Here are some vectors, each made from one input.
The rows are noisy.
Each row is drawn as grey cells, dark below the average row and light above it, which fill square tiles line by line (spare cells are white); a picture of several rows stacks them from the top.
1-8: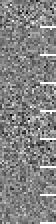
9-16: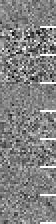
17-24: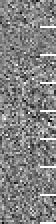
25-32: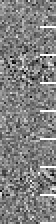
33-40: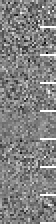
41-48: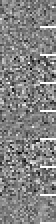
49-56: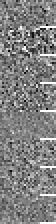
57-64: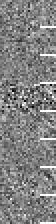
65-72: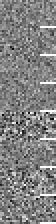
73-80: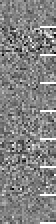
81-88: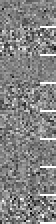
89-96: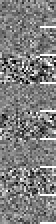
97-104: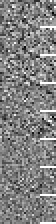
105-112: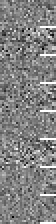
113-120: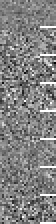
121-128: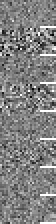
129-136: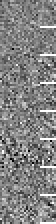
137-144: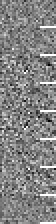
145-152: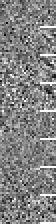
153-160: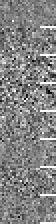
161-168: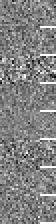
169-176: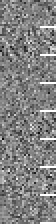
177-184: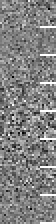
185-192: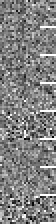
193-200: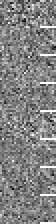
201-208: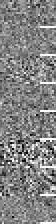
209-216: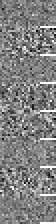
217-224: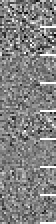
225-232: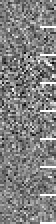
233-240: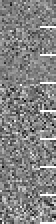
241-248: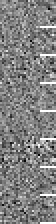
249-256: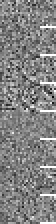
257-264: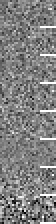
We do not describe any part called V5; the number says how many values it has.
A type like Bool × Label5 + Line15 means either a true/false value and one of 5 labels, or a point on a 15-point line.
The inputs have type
Bool × Bool × Bool × (Line4 + Line9) + Label11 × V5.
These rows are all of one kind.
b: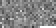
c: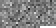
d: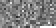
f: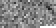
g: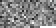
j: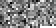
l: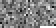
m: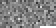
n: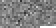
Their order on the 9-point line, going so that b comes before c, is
l, b, j, c, n, d, g, m, f.
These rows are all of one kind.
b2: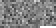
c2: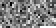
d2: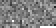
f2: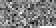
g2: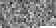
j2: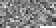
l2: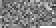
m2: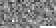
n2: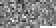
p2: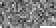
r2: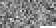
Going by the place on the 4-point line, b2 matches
f2, j2, n2 and r2.
